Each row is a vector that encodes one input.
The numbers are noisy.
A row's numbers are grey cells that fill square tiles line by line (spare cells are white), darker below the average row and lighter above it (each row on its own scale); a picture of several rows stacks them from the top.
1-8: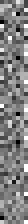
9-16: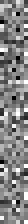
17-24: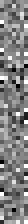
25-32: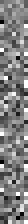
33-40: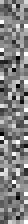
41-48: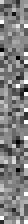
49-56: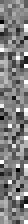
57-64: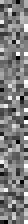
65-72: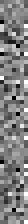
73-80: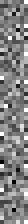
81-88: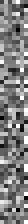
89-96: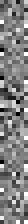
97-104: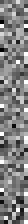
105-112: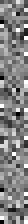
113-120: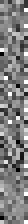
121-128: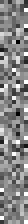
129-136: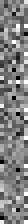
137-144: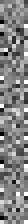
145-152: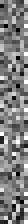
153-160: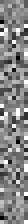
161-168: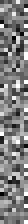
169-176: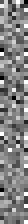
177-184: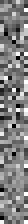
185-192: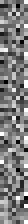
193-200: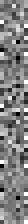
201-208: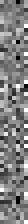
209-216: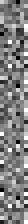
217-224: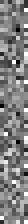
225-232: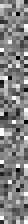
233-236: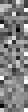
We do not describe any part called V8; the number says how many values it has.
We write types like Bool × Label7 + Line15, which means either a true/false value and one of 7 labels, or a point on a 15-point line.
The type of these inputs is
(Line5 + Line10) × V8 + Line12.
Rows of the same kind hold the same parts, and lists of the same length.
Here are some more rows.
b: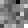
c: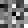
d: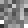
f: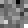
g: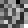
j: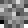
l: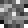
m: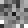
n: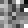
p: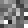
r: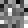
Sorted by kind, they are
b, d, m
c, f, g, p, r
j, l, n

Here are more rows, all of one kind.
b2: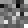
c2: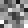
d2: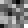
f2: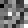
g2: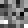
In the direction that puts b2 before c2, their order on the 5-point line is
d2, b2, g2, f2, c2.
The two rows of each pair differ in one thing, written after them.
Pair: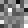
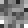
the value of V8
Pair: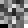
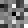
the value of V8
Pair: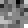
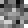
the place on the 5-point line
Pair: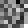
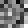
the place on the 5-point line
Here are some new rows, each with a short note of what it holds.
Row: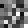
a point on a 5-point line and a value of V8
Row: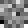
a point on a 12-point line
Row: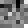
a point on a 10-point line and a value of V8
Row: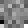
a point on a 12-point line
